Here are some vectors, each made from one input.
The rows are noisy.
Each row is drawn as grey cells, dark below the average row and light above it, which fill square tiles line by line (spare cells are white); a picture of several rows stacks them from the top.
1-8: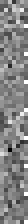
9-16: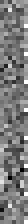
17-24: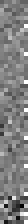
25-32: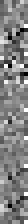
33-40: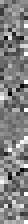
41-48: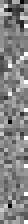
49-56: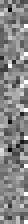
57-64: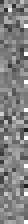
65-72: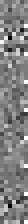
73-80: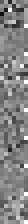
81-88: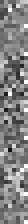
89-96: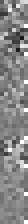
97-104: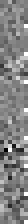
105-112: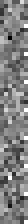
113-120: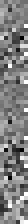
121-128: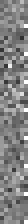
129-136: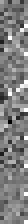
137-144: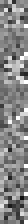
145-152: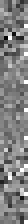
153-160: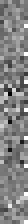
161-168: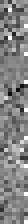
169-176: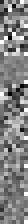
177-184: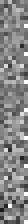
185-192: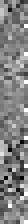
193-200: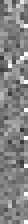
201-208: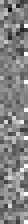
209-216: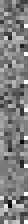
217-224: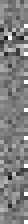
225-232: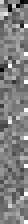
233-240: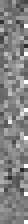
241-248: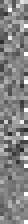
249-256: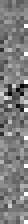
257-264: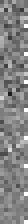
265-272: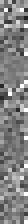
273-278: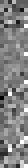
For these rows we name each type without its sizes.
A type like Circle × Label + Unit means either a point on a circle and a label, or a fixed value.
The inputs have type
Bool × (Circle + Line).
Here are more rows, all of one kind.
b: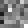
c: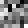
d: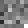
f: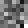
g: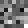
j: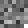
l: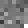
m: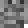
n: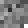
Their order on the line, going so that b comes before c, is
f, d, b, g, l, n, j, c, m.
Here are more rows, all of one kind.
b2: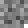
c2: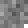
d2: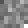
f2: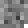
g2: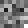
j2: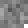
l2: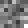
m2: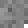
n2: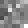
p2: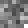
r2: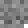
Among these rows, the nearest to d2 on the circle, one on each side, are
g2 and n2.
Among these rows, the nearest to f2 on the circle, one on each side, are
j2 and m2.
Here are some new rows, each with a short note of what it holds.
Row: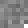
a point on a circle and a true/false value
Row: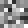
a point on a circle and a true/false value
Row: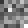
a point on a circle and a true/false value
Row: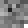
a point on a circle and a true/false value
